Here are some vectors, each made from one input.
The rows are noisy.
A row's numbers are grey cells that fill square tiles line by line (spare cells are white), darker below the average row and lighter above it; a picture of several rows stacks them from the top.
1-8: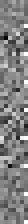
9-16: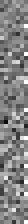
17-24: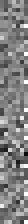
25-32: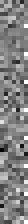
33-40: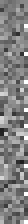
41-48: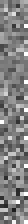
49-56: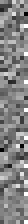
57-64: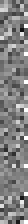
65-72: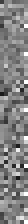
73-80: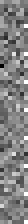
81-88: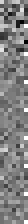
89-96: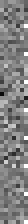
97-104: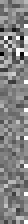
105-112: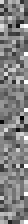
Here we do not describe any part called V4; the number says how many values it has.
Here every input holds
a list of up to two items, each a true/false value and a value of V4.
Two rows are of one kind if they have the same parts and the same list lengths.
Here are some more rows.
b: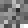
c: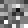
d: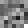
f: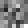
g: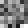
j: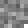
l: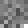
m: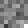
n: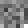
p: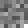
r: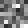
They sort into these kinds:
b, c, l, m, r
d, f, j, n, p
g

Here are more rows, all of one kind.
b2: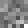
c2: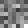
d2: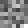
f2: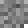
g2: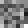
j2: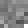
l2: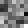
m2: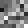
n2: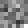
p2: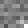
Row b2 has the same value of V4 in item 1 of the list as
c2, g2 and p2.
